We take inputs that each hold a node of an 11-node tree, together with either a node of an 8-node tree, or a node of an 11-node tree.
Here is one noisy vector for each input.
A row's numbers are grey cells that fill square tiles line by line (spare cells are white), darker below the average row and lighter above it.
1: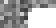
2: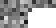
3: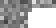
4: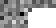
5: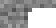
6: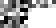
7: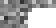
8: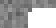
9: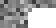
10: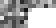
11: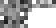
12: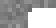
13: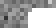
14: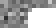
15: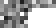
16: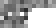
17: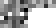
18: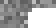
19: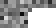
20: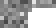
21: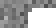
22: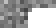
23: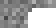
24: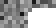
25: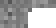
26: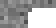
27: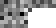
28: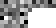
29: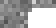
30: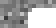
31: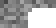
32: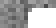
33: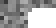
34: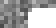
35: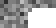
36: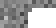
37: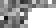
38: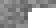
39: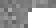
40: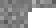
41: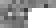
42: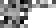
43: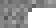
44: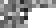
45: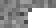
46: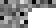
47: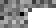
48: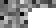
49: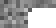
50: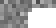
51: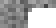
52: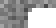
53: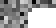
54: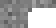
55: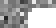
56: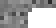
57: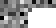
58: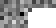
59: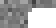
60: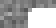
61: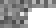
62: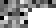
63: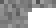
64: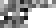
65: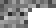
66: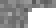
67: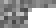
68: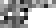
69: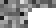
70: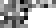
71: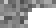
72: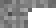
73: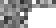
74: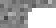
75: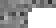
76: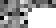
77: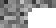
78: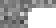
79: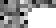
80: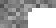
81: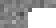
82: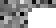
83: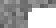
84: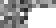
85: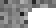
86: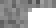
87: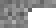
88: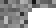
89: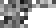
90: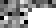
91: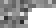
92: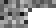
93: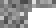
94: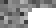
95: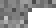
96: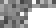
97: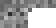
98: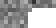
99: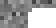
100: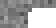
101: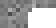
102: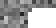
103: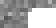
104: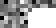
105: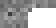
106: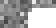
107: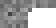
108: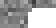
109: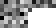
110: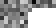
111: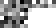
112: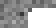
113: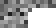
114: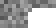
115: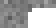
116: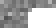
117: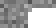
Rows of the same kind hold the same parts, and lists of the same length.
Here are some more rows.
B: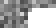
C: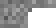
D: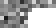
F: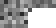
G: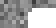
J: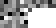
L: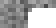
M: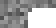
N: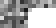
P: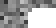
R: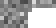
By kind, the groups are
B, C, D, F, J, L, M, R
G, N, P

